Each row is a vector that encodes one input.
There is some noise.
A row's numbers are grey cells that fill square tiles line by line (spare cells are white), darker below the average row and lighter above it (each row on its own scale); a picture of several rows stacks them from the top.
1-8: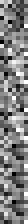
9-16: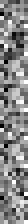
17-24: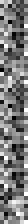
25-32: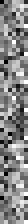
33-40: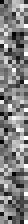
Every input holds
a point on an 8-point line.
